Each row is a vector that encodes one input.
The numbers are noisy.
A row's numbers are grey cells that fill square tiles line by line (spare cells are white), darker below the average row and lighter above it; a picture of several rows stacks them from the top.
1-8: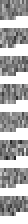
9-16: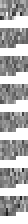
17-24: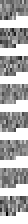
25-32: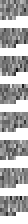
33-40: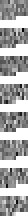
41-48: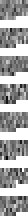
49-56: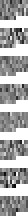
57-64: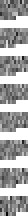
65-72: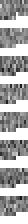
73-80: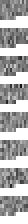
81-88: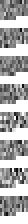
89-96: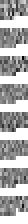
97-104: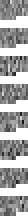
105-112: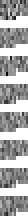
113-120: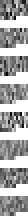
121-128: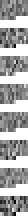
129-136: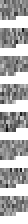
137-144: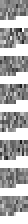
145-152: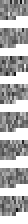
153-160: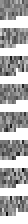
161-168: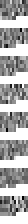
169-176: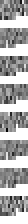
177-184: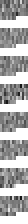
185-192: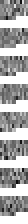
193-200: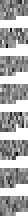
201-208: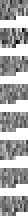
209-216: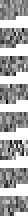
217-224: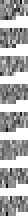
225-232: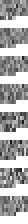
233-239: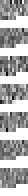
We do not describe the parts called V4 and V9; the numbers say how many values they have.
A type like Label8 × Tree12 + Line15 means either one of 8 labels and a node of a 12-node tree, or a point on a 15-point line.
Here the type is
Bool × (Line5 + V4) × Line7 + V9.
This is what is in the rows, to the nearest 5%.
About 60% of them hold a point on a 7-point line and a true/false value, together with either a point on a 5-point line, or a value of V4. The rest hold a value of V9.
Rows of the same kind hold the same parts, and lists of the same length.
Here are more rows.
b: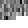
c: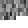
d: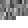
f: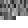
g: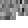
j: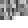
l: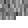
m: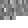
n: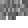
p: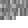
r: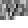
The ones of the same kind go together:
b, c, d, f, g
j, l, m, p
n, r

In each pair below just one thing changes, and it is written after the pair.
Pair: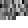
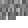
the value of V4
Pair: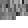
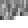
the place on the 7-point line
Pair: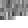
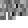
the true/false value
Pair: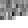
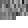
the value of V4
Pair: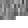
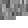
the place on the 7-point line
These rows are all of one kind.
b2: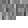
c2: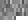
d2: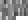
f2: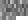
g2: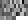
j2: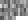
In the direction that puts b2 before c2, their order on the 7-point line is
f2, b2, c2, g2, j2, d2.
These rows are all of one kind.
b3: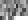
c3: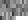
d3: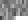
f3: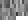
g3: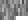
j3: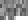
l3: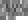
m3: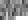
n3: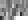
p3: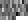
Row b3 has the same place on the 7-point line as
d3, g3, j3 and n3.
